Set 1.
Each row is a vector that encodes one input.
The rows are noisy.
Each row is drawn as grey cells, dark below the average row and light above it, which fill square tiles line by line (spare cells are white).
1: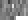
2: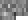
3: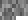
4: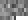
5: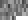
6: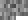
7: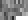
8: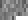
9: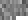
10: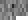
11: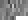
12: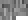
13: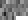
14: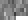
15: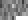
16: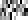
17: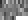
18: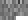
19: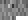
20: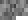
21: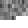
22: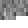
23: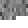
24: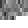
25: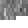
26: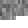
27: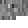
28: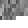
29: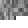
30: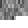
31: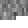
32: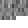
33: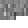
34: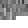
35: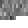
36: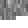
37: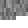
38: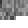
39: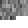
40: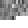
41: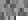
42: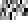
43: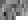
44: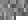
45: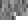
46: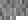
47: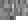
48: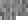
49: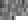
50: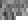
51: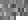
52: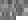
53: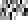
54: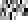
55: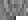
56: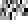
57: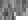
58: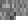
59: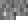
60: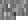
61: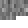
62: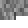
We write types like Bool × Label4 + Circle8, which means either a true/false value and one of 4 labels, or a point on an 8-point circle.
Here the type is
Bool × Bool × Bool × Bool + Unit.
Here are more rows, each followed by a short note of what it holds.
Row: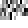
a fixed value
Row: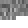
four true/false values
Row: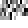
a fixed value
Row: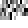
a fixed value
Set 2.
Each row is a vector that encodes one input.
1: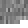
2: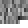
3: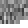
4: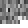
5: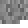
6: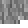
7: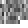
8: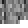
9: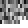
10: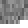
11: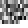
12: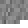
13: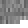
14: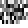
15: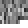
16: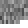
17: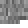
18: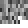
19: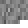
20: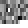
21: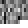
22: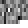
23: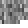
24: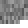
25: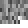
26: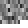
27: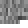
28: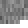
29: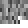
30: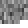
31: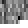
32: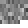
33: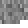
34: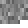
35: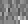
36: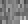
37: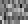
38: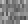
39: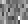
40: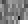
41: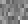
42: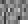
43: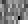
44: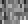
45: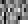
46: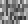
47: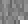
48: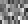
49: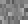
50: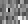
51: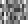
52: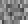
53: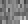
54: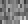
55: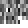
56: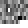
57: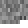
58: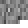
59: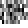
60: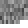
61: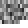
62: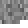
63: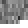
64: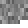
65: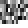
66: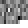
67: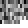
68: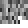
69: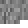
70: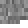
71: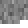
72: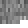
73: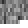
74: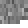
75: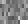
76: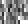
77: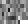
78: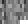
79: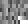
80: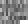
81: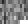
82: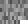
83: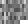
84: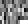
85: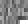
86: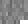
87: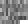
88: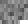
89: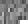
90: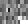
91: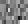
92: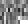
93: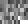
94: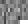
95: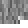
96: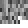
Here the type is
Line6.
